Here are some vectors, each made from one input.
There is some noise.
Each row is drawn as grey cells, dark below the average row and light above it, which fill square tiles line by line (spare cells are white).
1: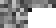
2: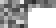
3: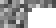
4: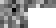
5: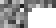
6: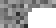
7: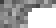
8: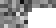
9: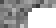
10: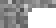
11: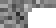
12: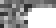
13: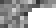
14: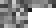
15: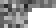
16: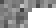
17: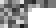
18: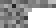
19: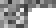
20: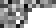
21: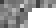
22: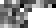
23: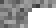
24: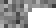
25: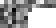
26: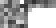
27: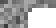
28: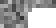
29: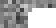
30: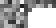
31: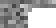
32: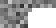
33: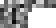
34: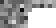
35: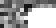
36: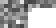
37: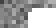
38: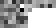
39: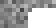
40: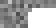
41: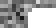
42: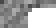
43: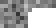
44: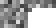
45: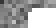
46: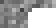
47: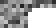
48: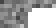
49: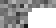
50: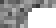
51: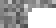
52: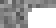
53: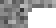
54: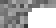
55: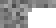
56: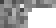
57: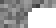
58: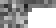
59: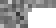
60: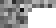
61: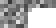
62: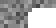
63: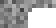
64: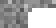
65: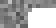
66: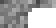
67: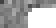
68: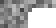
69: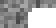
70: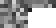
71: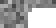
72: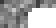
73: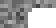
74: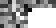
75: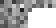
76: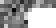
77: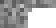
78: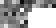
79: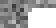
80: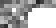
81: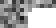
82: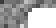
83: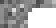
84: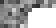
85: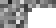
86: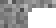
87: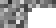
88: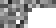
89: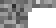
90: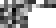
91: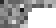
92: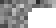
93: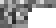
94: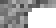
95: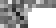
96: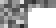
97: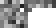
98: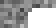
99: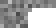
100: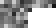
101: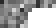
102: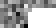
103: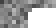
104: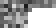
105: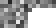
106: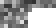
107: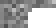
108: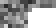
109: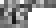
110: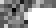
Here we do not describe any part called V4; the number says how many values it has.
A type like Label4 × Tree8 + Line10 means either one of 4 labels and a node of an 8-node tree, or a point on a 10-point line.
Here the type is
Bool × V4 + Label5 × Label5 + Unit.
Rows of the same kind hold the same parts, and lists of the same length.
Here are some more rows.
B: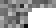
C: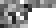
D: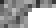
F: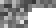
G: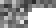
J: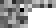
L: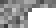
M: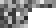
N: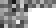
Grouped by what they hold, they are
B, D, J, L
C, M
F, G, N

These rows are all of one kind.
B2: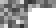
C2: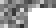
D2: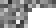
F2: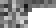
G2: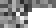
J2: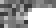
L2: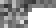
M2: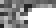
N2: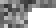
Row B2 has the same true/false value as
C2 and D2.
